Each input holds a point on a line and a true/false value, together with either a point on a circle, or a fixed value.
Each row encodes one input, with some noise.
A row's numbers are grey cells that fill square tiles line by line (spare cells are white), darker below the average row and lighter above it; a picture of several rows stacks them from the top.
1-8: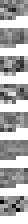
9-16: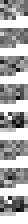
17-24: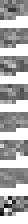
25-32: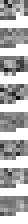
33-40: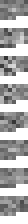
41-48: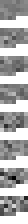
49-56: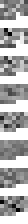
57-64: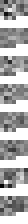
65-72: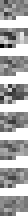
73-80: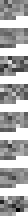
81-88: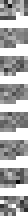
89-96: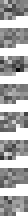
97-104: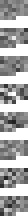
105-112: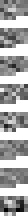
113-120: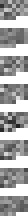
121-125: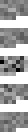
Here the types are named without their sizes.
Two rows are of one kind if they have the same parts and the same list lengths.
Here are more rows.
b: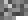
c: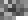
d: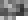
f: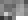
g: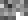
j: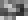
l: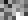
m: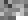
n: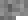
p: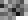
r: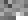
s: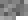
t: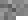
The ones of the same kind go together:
b, f
c, d, g, j, l, m, n, p, r, s, t

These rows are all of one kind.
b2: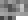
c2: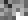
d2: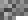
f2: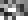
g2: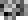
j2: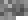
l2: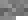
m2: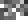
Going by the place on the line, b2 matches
f2 and g2.
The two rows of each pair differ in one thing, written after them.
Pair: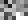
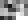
the place on the line
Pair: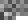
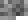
the place on the circle
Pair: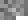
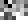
the place on the line
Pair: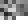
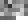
the place on the line
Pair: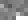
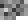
the place on the line
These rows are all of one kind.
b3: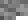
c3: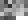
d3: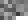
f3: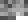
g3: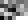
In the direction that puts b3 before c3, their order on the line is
b3, f3, d3, c3, g3.
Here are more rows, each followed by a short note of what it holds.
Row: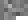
a point on a line and a true/false value
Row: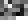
a point on a line and a true/false value
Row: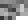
a point on a line and a true/false value
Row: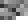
a point on a line and a true/false value
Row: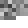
a point on a circle, a point on a line and a true/false value
